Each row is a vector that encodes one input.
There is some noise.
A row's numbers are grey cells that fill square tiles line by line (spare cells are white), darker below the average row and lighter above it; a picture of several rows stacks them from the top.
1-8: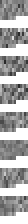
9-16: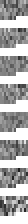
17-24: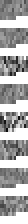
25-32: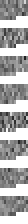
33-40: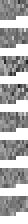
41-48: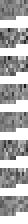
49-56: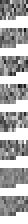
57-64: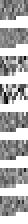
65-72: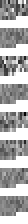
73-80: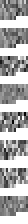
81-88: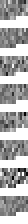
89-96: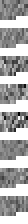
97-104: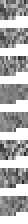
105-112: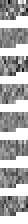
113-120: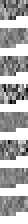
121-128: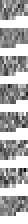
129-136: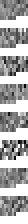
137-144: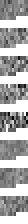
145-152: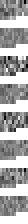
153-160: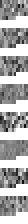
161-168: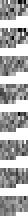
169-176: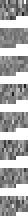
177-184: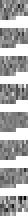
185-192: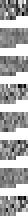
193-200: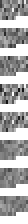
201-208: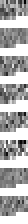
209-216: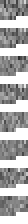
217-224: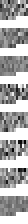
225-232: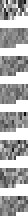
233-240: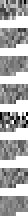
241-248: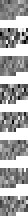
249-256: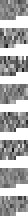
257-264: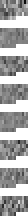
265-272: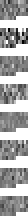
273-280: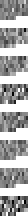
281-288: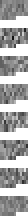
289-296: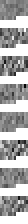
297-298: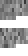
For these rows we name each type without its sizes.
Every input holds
a list of points on a line.
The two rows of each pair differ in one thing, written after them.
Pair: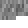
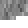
the place on the line in item 2 of the list
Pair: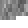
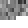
the place on the line in item 2 of the list
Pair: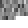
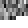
the place on the line in item 2 of the list
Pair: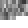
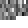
the place on the line in item 1 of the list
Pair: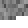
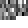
the place on the line in item 2 of the list
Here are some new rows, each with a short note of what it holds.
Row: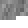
a list of two items
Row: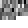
a list of one item
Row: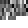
the empty list
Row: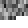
a list of two items
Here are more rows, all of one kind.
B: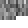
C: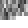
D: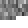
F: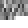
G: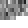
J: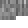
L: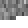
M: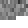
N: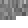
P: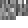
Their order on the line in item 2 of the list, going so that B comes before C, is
P, J, L, F, B, C, M, D, G, N.
